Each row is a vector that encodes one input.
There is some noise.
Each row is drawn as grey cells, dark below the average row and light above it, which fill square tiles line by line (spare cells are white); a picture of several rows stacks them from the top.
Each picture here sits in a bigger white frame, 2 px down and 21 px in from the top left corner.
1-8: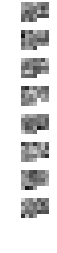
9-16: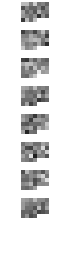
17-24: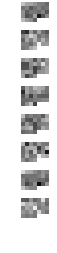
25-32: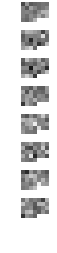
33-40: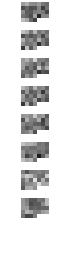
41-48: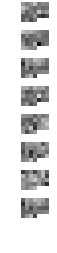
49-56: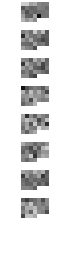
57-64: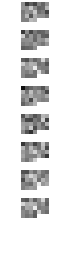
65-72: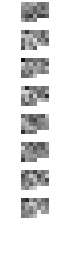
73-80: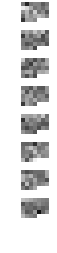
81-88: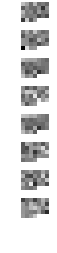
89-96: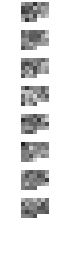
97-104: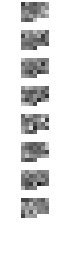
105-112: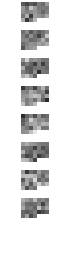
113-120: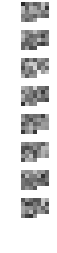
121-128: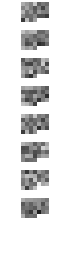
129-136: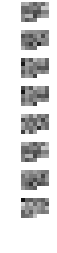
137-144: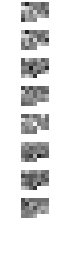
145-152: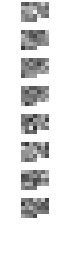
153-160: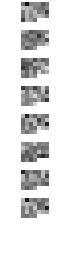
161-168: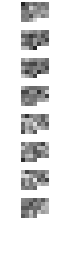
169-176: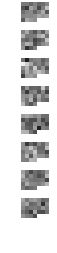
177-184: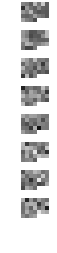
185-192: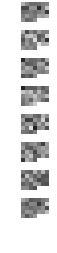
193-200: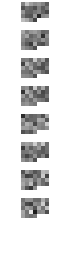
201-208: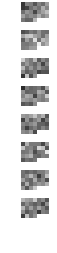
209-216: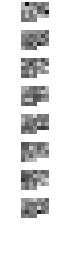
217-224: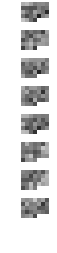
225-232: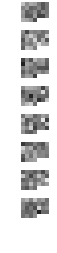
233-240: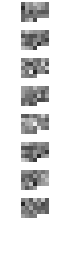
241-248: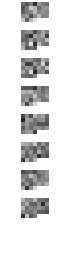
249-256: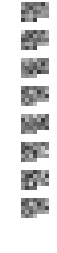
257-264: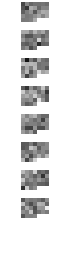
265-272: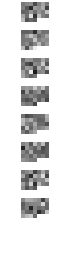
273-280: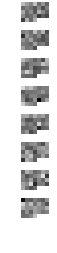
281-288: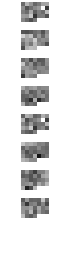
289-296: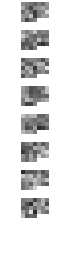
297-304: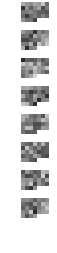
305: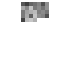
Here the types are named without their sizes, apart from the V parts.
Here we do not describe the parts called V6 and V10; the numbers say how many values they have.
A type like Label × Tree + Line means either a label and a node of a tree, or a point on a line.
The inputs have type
(Bool × Bool × Bool × Bool + V6) × Line + List(V10) × Tree.
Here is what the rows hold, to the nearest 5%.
About 60% of them hold a point on a line, together with either four true/false values, or a value of V6. The rest hold a node of a tree, together with a list of values of V10.
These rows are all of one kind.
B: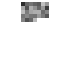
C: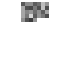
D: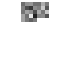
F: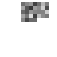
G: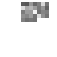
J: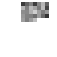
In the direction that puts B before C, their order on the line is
G, J, B, C, D, F.
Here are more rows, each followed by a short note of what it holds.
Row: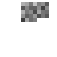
a node of a tree, together with a list of two items
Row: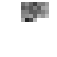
a point on a line and four true/false values
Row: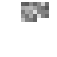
a point on a line and a value of V6
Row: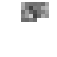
a point on a line and four true/false values
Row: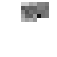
a node of a tree, together with a list of two items
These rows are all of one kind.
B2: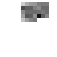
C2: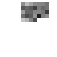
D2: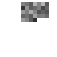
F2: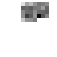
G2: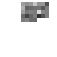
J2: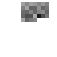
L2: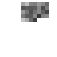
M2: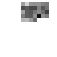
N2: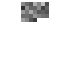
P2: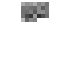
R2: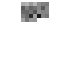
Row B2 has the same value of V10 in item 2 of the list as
G2, L2, N2 and P2.
